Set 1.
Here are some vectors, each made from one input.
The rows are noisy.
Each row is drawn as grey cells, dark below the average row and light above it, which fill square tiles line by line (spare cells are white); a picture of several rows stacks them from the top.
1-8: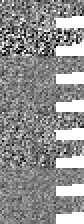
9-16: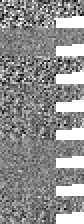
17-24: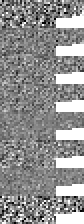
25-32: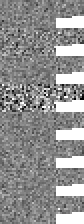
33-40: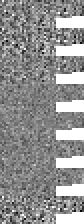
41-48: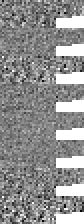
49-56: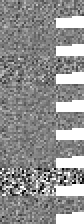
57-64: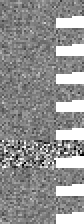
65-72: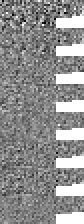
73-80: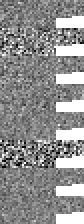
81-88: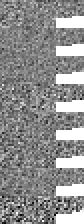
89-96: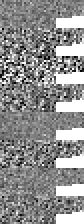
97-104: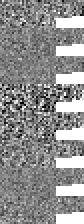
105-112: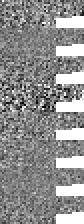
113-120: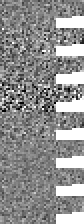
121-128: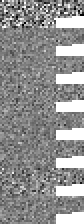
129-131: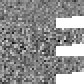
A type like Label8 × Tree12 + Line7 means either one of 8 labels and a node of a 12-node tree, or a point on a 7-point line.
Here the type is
Label10 + Line11.
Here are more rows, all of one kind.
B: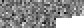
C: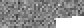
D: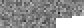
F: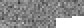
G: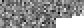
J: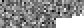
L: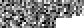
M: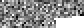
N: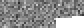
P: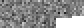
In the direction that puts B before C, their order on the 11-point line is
J, G, D, B, P, F, L, C, M, N.
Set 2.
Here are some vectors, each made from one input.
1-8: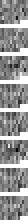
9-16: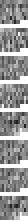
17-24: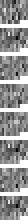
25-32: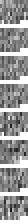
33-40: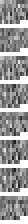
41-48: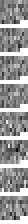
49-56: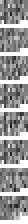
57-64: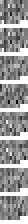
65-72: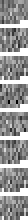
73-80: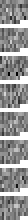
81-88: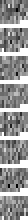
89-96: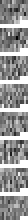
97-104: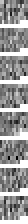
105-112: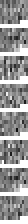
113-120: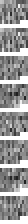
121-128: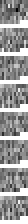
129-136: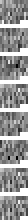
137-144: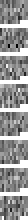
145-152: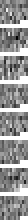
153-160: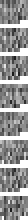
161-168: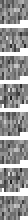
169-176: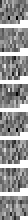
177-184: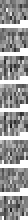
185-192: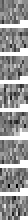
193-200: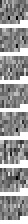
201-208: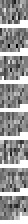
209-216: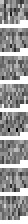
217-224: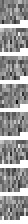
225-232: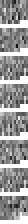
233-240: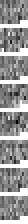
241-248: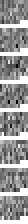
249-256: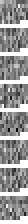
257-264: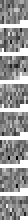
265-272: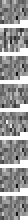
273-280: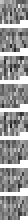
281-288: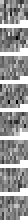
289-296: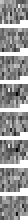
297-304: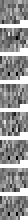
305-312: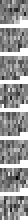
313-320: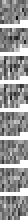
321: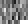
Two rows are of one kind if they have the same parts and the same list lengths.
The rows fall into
2 kinds.
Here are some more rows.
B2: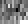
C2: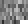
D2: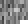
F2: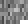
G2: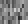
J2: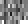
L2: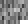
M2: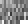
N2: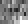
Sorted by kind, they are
B2, J2, M2, N2
C2, D2, F2, G2, L2

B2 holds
three true/false values.
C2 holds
a point on a 17-point line.
